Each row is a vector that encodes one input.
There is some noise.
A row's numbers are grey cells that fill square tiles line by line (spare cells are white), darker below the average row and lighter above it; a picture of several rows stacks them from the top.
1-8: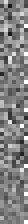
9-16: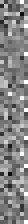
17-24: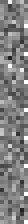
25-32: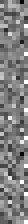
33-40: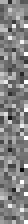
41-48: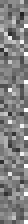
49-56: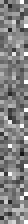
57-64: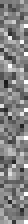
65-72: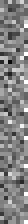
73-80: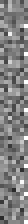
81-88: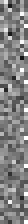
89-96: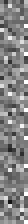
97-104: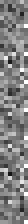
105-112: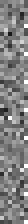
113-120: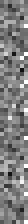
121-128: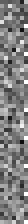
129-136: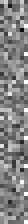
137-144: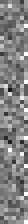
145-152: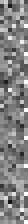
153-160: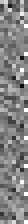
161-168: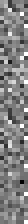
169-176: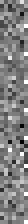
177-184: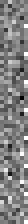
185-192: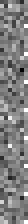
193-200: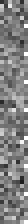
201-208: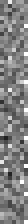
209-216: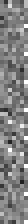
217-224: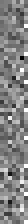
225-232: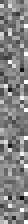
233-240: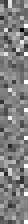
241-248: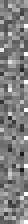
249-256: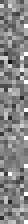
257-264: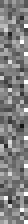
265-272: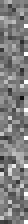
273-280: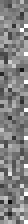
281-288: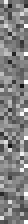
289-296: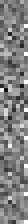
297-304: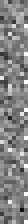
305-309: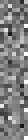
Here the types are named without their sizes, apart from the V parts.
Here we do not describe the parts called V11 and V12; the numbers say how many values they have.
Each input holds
a true/false value, together with either a node of a tree, or a value of V11 and a value of V12.
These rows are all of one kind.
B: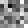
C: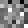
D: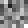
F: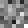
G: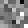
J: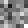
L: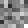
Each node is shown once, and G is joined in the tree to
J.
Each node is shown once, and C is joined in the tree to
F.
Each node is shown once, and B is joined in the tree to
D.
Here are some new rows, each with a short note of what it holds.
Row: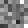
a true/false value, a value of V11 and a value of V12
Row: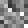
a node of a tree and a true/false value
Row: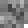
a true/false value, a value of V11 and a value of V12
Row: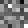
a true/false value, a value of V11 and a value of V12
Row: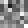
a node of a tree and a true/false value
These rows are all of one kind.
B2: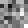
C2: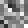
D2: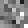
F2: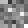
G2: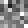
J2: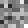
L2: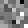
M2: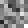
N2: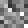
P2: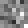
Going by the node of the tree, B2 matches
D2, L2 and P2.
